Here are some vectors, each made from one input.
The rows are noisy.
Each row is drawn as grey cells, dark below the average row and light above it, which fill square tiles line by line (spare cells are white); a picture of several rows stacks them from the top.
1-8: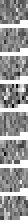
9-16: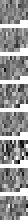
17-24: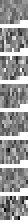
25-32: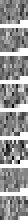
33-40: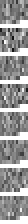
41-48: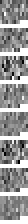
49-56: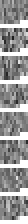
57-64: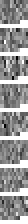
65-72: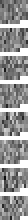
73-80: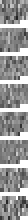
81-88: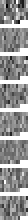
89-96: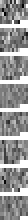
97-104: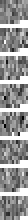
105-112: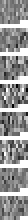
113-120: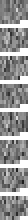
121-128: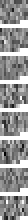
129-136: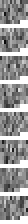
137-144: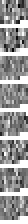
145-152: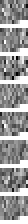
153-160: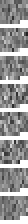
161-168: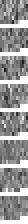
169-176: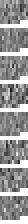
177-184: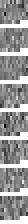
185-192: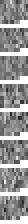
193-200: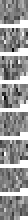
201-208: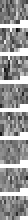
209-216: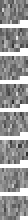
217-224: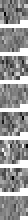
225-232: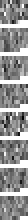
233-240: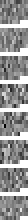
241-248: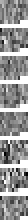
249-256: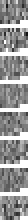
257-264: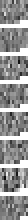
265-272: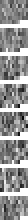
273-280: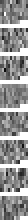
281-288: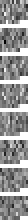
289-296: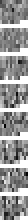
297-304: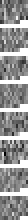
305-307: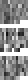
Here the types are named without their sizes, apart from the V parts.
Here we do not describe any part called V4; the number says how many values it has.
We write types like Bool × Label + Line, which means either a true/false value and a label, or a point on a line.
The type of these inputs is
Label × List(Line) + List(Line + V4) × Tree.
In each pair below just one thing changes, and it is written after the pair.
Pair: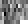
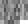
the value of V4 in item 2 of the list
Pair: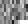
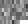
the value of V4 in item 1 of the list
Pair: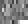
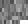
the node of the tree
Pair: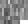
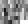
the value of V4 in item 1 of the list
